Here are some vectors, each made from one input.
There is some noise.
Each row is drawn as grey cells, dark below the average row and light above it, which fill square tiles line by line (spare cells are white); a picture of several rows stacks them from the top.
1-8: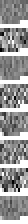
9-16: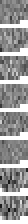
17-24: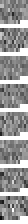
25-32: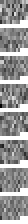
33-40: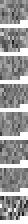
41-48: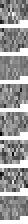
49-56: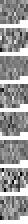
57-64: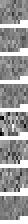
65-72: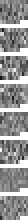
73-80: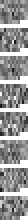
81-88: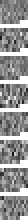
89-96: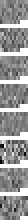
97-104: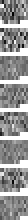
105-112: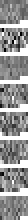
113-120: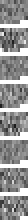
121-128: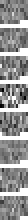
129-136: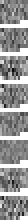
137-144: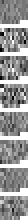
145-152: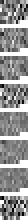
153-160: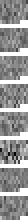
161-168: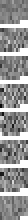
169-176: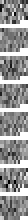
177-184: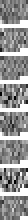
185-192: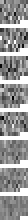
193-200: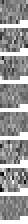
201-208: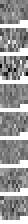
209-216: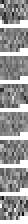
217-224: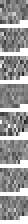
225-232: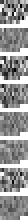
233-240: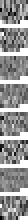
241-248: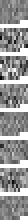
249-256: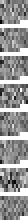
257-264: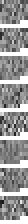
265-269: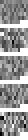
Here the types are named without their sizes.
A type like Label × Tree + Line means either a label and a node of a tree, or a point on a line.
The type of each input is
List(Label × (Label + Line)).
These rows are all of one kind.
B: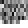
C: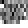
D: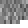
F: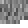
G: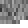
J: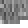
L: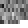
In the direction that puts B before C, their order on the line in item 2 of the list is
J, B, L, C, F, D, G.
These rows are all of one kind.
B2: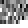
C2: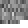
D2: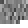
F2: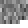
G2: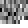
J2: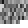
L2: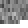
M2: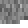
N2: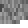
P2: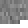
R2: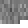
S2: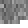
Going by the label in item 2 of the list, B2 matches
C2 and D2.
